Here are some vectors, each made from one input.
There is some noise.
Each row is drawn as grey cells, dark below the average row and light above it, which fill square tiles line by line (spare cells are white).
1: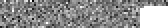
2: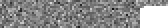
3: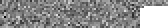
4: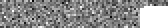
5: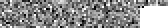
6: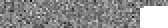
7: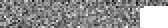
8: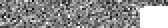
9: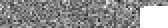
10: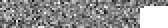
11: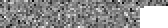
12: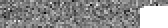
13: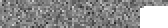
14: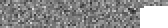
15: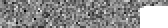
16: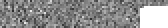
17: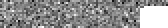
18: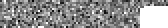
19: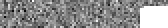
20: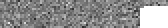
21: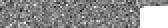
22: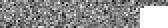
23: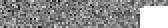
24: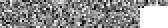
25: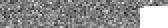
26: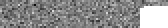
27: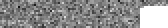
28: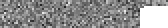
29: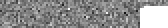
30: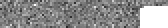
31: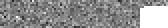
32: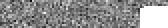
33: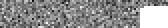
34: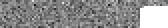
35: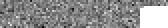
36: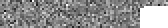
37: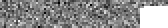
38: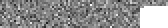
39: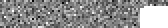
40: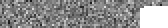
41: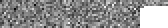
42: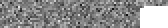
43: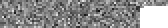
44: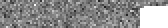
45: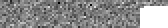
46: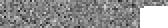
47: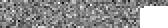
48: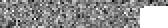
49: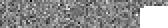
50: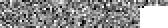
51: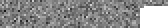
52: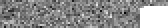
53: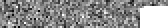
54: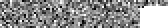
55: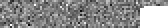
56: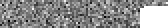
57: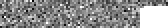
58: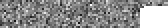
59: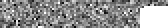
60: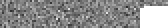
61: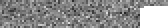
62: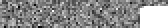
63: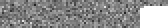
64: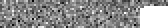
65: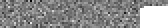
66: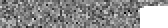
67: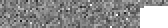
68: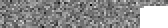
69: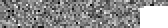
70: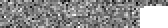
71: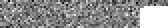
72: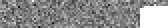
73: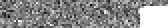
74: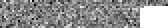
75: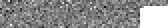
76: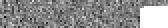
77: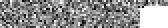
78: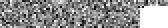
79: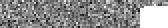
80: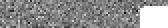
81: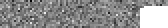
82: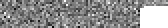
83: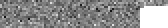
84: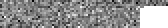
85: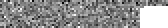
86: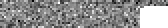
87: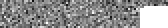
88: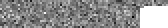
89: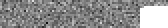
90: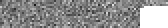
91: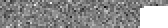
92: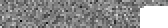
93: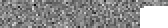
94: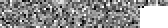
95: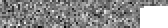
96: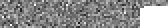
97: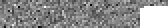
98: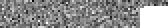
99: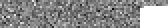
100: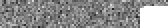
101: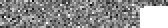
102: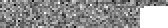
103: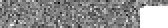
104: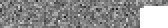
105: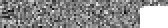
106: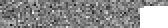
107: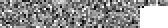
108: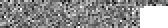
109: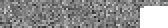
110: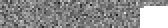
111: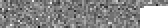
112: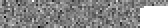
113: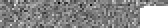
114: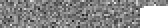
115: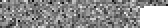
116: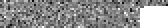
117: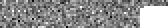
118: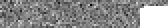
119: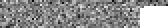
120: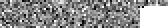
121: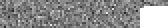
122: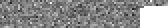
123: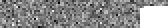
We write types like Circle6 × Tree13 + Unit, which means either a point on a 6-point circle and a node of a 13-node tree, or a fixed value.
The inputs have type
List2((Line3 × Line4 + Unit) × Line5).
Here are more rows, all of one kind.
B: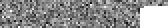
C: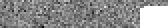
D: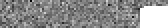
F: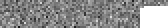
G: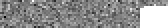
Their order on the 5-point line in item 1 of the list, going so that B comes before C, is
B, F, D, C, G.
